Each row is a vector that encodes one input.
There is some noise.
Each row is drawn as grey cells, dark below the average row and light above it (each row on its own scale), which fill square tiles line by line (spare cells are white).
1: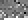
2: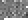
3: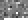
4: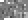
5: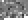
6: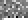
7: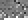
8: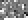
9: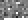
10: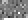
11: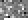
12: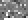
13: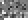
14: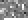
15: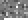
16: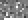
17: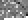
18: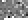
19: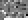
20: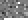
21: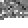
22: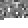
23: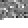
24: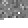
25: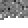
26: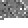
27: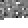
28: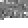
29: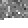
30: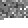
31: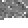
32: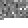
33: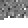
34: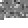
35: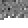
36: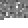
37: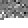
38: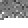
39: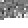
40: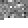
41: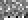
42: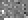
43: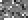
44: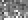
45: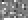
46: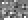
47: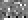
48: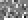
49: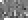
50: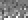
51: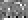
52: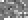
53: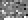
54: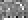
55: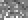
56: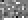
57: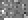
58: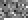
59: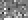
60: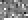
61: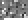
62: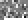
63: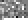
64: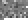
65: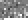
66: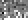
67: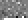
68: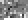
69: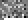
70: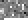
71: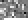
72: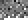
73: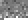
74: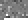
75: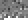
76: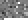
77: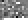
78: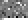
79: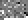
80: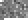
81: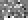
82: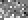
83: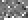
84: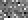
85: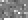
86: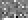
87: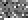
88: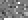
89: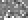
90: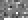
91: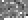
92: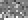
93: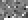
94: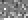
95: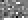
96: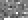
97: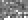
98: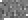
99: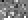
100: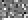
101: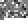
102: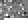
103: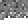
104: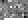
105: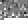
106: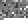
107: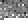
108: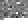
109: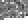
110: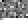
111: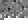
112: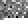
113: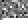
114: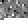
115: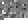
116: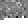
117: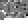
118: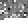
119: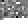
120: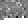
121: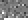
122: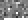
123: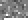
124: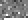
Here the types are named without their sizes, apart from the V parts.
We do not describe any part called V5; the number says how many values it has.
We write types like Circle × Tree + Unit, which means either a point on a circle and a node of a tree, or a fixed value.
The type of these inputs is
(Bool × Circle + Unit) × V5.
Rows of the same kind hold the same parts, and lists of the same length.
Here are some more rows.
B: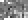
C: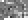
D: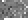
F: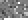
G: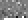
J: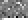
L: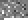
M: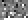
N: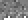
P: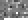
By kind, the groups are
B, C, D, L, M, N
F, G, J, P

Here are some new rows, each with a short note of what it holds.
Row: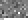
a point on a circle, a true/false value and a value of V5
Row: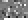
a value of V5
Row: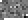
a point on a circle, a true/false value and a value of V5
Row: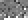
a point on a circle, a true/false value and a value of V5
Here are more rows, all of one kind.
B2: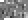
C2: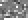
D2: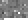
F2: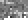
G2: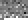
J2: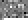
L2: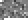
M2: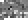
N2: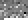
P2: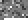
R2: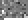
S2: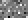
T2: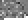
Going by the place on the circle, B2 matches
C2, N2, S2 and T2.
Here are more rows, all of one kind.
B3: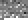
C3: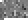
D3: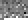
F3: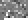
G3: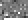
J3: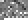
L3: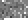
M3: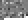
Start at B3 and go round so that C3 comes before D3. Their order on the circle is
B3, M3, F3, G3, L3, J3, C3, D3.
